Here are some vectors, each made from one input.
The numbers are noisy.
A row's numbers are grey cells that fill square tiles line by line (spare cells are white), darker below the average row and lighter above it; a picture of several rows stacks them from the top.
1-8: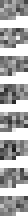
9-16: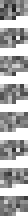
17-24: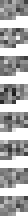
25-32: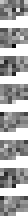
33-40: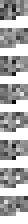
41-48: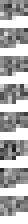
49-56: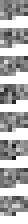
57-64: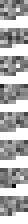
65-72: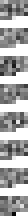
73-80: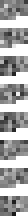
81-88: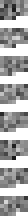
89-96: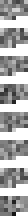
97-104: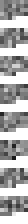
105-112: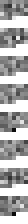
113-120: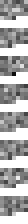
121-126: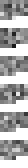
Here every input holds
either a point on a 10-point line, or three true/false values.
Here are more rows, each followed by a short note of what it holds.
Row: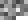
three true/false values
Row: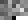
three true/false values
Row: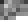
a point on a 10-point line
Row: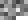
three true/false values
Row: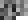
three true/false values
